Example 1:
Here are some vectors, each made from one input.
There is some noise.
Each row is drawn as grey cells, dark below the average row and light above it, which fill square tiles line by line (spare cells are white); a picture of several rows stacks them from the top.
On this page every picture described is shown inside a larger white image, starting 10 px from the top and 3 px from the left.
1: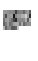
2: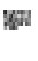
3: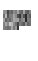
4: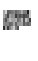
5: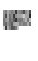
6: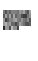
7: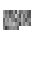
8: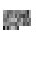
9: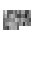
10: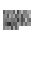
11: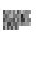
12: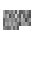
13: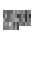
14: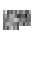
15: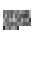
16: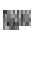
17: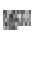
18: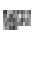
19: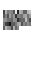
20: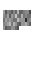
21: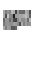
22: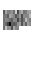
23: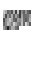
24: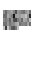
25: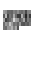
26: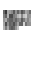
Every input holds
a point on a 6-point circle.
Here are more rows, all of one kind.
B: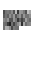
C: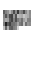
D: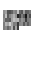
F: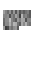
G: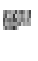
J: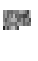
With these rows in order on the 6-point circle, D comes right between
F and J.
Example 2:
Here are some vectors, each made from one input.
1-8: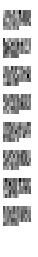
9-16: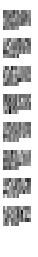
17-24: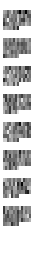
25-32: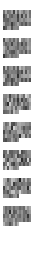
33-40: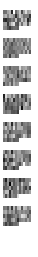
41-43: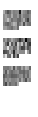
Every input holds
a node of an 8-node tree.
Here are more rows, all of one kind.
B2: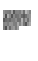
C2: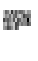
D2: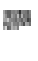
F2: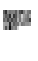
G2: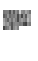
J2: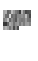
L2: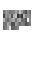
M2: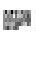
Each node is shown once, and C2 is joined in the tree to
B2 and M2.
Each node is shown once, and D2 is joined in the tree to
B2 and J2.
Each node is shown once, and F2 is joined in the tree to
B2.
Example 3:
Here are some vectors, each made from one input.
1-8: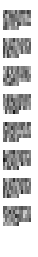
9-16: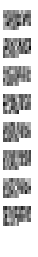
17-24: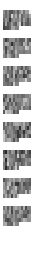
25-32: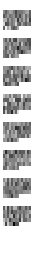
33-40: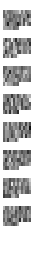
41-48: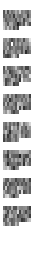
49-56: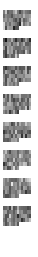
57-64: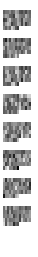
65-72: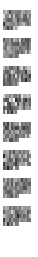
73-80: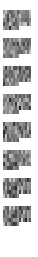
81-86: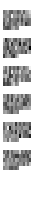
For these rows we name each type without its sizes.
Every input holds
a point on a circle.
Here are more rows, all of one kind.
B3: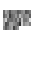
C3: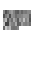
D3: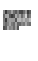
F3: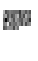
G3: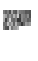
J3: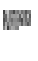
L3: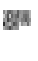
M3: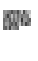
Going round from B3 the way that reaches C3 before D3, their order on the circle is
B3, C3, D3, G3, F3, J3, M3, L3.
